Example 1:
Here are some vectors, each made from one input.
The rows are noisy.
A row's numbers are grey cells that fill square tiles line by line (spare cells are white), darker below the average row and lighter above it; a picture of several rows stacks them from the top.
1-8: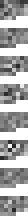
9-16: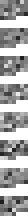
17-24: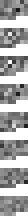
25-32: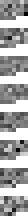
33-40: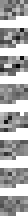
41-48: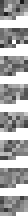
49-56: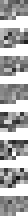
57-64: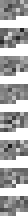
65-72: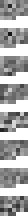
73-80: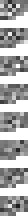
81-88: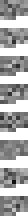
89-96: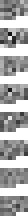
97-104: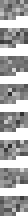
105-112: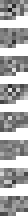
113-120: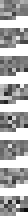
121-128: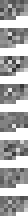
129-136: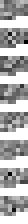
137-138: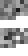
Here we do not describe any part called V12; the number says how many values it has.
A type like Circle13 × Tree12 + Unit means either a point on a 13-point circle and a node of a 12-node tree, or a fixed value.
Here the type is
Bool × (Line9 + V12).
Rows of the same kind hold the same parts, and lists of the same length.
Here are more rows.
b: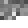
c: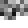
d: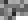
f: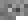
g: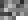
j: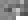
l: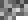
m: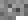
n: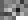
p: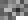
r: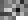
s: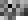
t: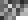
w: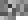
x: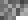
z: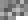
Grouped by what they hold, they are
b, f, m, n, r, t, w, x, z
c, d, g, j, l, p, s

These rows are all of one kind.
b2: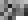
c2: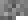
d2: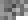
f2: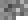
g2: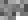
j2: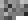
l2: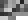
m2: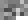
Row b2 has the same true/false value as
c2 and j2.
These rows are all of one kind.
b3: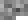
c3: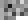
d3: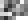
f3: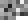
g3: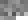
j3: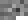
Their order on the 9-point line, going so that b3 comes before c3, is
b3, c3, d3, g3, j3, f3.
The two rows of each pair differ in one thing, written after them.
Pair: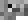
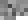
the true/false value
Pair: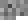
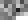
the true/false value
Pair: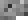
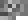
the true/false value
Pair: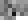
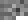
the true/false value
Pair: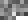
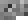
the place on the 9-point line
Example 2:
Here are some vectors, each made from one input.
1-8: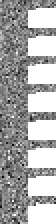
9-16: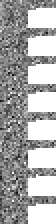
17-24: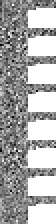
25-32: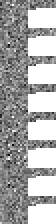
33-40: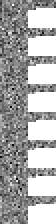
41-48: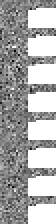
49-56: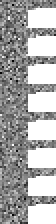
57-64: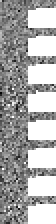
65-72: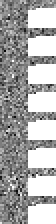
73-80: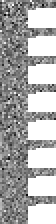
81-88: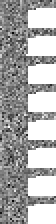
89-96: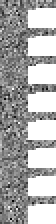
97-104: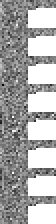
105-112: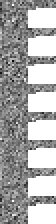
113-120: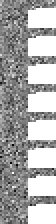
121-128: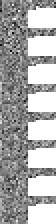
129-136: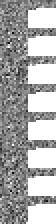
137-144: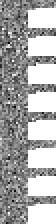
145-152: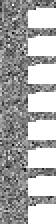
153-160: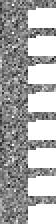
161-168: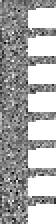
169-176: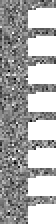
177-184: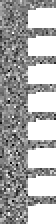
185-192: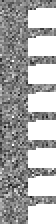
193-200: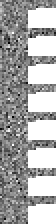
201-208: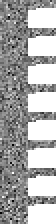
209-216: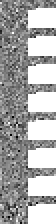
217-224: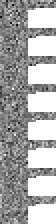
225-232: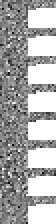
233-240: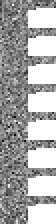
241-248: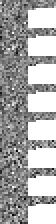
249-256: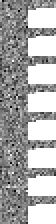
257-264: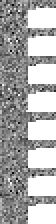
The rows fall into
2 kinds.
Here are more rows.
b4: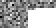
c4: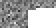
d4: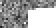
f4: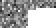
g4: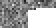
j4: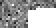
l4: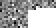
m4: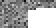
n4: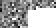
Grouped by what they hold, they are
b4, c4, d4, j4, l4, m4
f4, g4, n4

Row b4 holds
a point on a 9-point circle, a point on a 16-point circle and a true/false value.
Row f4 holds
a point on a 9-point circle and a true/false value.
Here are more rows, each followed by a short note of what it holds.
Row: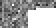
a point on a 9-point circle and a true/false value
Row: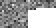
a point on a 9-point circle, a point on a 16-point circle and a true/false value
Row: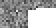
a point on a 9-point circle, a point on a 16-point circle and a true/false value
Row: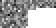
a point on a 9-point circle and a true/false value
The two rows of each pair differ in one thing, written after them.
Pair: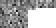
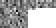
the place on the 16-point circle
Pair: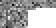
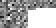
the place on the 9-point circle
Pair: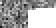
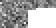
the true/false value
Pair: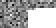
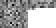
the place on the 16-point circle
